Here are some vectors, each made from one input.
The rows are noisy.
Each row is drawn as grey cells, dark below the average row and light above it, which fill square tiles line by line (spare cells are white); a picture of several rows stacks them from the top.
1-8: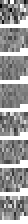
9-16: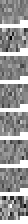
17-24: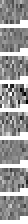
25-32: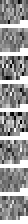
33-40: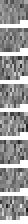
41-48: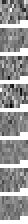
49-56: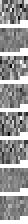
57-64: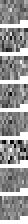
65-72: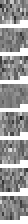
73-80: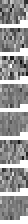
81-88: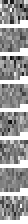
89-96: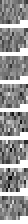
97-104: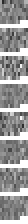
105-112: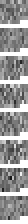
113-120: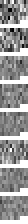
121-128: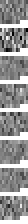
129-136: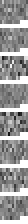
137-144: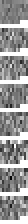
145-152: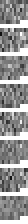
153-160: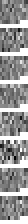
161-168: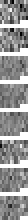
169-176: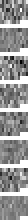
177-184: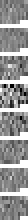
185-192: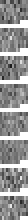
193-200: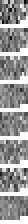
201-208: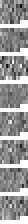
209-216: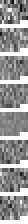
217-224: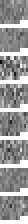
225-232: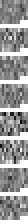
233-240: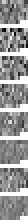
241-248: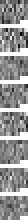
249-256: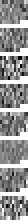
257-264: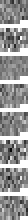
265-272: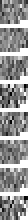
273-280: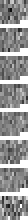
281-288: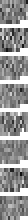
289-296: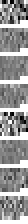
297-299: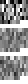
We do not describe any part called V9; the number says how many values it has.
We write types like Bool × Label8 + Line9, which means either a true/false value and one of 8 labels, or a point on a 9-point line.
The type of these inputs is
Line5 × List3(Bool × V9).
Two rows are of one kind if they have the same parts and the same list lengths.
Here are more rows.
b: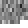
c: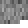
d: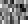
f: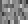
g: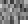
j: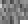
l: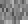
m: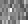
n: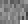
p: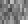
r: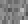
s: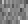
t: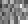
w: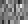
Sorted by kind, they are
b
c, f, j, t, w
d, l, s
g, m, n, p, r

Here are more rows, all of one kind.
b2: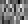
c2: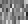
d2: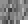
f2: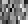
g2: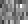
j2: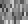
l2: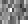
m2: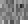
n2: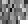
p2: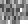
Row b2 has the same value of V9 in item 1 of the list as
c2, d2, f2 and n2.
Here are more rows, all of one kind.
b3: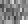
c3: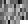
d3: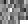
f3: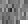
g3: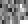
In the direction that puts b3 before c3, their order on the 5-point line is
f3, b3, d3, c3, g3.
